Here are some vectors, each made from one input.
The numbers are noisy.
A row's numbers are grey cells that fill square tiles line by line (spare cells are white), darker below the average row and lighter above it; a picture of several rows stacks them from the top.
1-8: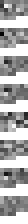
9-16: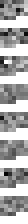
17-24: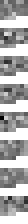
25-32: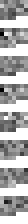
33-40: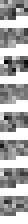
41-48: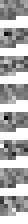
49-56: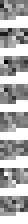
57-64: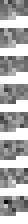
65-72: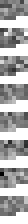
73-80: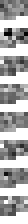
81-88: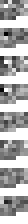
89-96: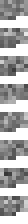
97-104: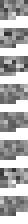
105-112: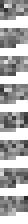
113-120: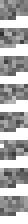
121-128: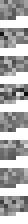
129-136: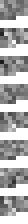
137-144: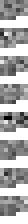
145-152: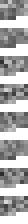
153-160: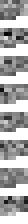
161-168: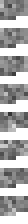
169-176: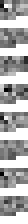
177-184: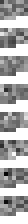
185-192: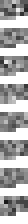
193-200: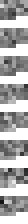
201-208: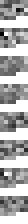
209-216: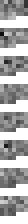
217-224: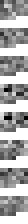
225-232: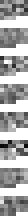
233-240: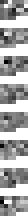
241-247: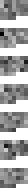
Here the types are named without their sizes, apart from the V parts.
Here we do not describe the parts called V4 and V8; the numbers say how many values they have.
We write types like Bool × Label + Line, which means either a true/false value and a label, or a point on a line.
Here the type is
Bool × Line + V4 × V8.
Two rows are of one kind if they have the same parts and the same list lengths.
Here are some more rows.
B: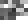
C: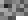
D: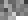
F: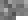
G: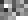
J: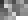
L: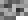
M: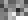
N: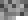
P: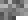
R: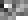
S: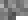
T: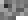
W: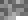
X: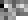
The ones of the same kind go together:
B, C, F, L, P, S, T
D, G, J, M, N, R, W, X

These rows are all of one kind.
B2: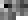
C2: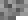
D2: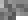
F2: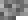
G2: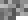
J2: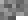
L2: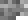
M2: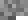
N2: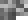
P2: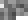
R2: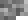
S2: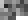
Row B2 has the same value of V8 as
J2, N2 and S2.
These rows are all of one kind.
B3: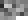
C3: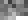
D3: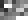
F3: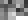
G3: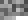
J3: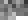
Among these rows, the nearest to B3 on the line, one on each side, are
C3 and D3.
